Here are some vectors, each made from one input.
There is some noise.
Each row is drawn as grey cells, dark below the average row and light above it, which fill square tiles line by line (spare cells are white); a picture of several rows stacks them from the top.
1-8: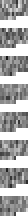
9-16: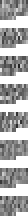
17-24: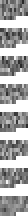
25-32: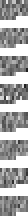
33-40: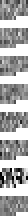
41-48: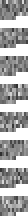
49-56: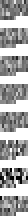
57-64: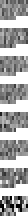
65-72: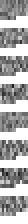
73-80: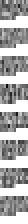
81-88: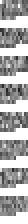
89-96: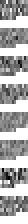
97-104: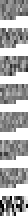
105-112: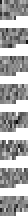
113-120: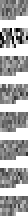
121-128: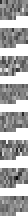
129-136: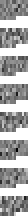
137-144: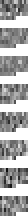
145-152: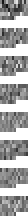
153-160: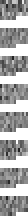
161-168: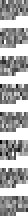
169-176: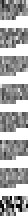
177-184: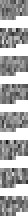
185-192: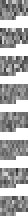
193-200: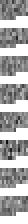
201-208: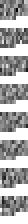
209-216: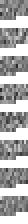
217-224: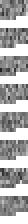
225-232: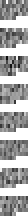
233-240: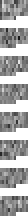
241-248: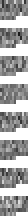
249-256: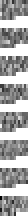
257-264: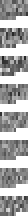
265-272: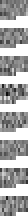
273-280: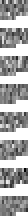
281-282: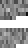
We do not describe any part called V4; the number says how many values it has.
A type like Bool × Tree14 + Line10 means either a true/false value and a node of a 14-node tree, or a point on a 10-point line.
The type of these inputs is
List2((Circle8 + Line5) × V4).
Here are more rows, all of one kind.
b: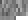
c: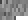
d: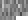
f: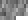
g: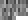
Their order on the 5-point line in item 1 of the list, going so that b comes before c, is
b, c, d, g, f.
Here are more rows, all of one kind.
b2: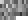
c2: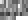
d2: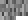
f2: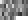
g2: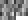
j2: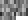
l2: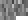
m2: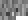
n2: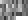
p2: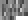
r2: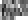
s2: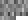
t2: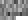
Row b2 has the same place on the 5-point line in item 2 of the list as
n2 and p2.
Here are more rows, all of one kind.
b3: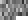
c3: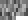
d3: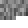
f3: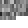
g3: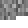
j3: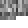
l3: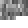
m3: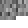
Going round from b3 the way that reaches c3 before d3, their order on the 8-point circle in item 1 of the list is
b3, f3, l3, c3, j3, m3, g3, d3.
